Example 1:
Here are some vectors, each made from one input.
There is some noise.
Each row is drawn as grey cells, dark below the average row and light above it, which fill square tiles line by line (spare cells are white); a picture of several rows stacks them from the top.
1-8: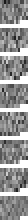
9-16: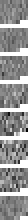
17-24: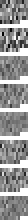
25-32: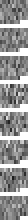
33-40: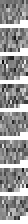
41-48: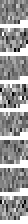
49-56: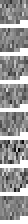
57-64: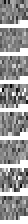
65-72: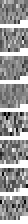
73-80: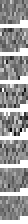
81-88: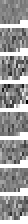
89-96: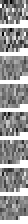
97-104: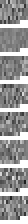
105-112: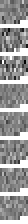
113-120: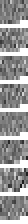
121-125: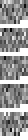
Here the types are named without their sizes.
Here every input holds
a point on a circle.
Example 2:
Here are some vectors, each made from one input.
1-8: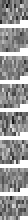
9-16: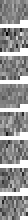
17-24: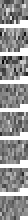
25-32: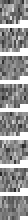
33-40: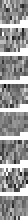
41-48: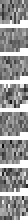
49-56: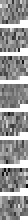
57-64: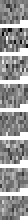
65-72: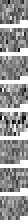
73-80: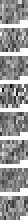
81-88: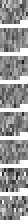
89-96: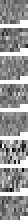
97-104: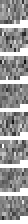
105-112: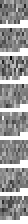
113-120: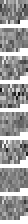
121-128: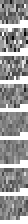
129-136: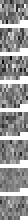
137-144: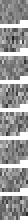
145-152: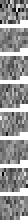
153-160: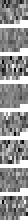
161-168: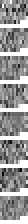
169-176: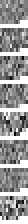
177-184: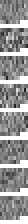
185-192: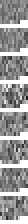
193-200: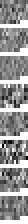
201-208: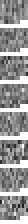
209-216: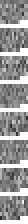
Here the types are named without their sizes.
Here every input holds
a point on a circle.
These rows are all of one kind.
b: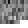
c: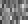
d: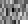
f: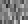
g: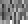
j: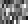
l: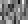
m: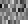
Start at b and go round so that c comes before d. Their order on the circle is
b, j, m, f, g, l, c, d.
